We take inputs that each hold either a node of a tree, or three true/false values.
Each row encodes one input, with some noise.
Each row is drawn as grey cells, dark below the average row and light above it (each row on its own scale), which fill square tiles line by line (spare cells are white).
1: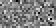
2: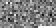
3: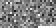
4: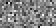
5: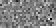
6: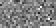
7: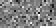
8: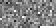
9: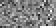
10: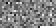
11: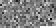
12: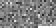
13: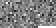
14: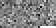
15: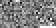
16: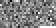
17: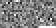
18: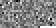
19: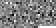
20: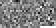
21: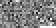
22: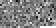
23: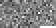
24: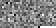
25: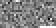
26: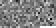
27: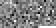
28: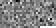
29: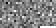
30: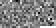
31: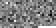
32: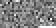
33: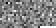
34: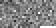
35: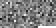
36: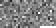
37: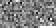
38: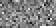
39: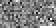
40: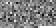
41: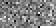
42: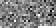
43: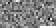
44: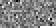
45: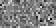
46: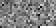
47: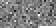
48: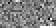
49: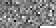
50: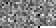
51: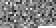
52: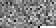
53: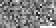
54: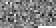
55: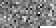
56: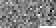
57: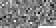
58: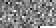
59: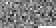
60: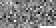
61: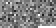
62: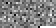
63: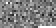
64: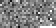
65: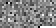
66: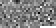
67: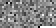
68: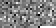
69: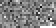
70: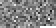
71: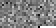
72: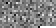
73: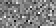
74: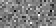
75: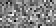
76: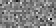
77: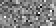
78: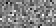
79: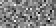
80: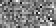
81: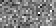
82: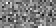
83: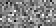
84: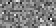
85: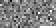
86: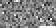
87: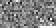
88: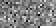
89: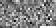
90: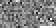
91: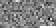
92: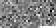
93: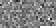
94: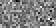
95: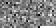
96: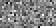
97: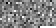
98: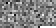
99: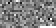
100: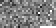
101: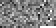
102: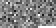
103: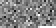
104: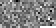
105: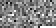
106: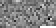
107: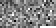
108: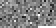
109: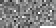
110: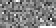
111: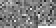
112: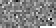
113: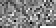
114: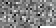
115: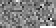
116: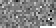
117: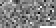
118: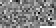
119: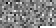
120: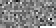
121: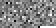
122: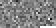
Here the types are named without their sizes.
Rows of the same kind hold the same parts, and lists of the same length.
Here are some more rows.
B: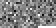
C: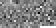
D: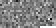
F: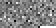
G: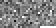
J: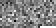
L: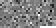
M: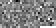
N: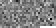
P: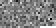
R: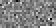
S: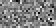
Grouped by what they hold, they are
B, C, D, L, M, N, P, R, S
F, G, J

